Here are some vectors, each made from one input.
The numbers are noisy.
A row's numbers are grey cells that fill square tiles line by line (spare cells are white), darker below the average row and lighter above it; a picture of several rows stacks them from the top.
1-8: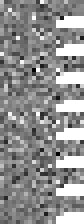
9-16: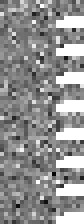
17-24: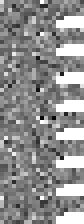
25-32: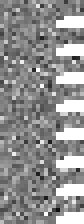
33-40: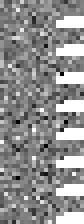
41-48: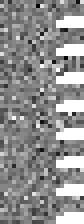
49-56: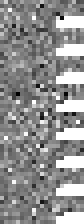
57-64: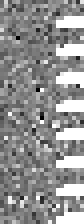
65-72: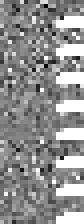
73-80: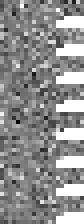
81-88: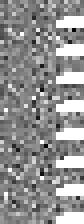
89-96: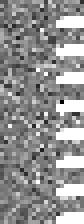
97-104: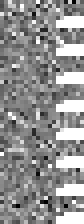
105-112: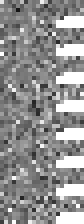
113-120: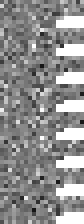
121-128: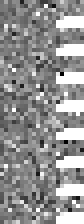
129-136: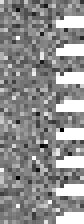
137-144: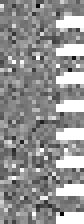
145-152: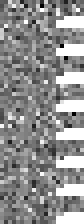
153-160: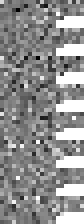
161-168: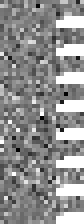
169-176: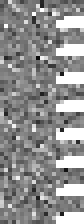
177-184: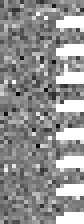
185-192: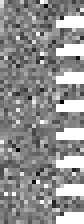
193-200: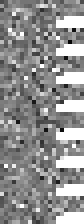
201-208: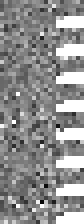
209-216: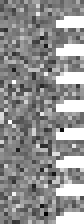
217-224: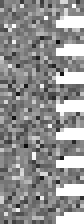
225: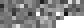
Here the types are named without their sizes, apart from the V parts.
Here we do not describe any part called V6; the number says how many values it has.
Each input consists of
a node of a tree, together with either a node of a tree, or a value of V6.
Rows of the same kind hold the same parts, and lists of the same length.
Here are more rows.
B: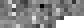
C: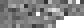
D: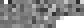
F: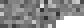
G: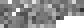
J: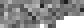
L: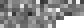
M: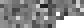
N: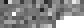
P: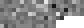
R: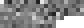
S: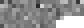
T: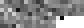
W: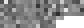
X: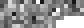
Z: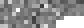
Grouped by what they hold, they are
B, C, L, M, X
D, F, G, J, N, P, R, S, T, W, Z

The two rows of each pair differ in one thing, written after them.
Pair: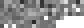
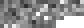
the value of V6
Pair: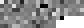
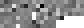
the value of V6
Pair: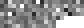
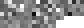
the value of V6
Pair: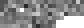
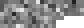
the node of the tree
